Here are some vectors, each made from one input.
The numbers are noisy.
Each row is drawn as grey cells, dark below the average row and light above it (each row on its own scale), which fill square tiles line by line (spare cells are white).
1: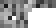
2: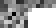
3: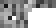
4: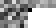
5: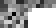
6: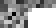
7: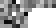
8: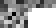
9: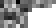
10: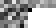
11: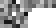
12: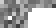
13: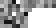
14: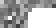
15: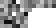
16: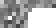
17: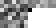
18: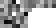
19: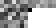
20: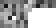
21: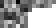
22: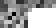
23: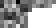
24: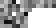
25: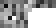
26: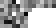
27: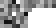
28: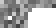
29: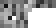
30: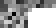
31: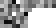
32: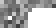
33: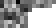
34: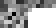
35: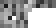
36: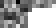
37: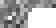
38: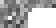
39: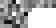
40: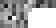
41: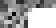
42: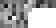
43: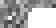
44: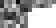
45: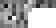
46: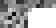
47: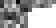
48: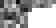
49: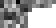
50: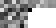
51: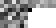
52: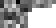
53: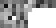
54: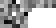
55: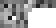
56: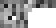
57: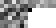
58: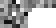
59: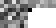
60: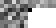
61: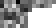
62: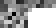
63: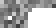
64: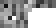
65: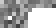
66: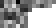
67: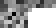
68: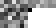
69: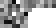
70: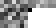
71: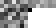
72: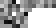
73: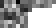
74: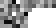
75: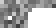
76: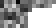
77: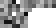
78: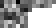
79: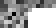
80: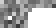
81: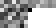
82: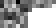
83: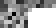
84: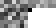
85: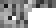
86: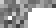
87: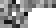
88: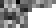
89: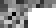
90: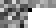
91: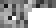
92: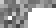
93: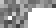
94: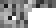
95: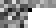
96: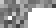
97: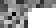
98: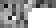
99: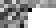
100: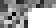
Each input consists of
a point on a 6-point line.
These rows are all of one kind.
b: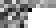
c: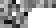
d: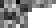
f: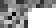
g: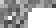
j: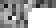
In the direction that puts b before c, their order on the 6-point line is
j, f, d, b, g, c.
